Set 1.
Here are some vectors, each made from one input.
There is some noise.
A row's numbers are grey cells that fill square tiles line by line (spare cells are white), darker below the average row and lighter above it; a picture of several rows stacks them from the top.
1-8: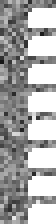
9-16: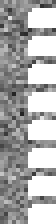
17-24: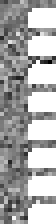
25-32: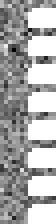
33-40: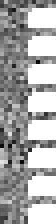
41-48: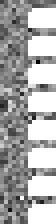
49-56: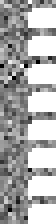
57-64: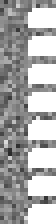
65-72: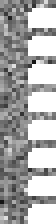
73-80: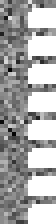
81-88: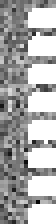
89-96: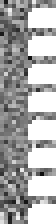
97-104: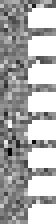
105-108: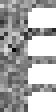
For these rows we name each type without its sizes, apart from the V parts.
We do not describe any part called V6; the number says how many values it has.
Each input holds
either a fixed value, or a node of a tree, or a true/false value and a value of V6.
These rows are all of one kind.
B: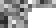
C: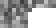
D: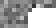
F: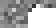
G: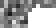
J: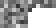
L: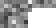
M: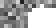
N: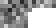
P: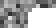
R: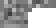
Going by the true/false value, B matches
D, J, M and N.
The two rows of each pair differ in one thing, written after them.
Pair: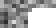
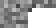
the true/false value
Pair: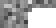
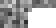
the value of V6
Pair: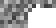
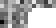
the true/false value
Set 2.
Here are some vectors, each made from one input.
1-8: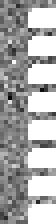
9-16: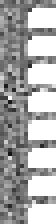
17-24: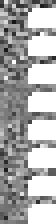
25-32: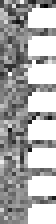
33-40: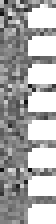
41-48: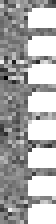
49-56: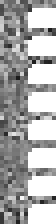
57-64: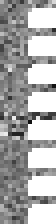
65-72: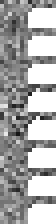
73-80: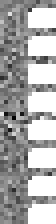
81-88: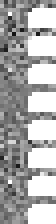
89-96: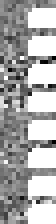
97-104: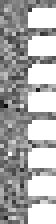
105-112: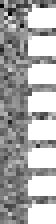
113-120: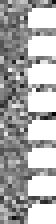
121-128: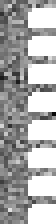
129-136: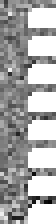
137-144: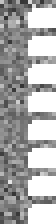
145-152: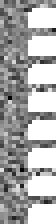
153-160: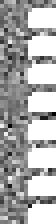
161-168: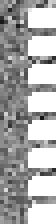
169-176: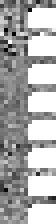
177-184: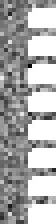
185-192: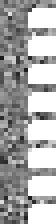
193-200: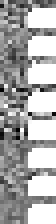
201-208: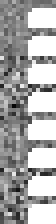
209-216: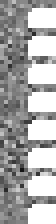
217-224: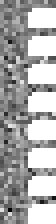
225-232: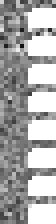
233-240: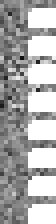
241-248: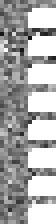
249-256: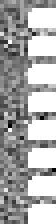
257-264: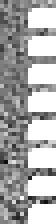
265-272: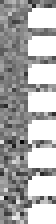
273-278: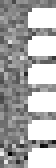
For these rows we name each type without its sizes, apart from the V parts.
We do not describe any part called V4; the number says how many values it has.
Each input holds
either a node of a tree, or a true/false value and a value of V4.
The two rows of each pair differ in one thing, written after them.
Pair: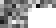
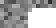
the true/false value
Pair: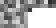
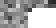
the value of V4
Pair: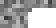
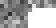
the true/false value
